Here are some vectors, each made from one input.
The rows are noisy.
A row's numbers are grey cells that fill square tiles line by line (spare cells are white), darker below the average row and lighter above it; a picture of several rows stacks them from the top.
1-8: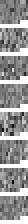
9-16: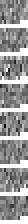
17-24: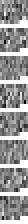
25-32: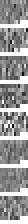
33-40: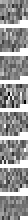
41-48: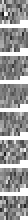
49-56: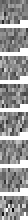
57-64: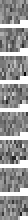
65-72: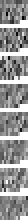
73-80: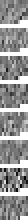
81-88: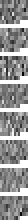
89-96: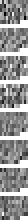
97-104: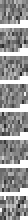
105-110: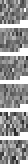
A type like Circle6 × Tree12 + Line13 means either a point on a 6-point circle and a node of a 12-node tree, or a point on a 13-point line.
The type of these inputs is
Circle15 + Line13.
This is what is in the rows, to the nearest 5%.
About 55% of them hold a point on a 15-point circle. The rest hold a point on a 13-point line.
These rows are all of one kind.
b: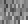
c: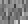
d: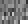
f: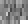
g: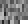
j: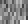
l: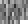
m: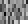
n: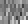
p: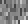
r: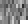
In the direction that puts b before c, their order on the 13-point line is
b, n, p, g, d, m, j, c, r, f, l.
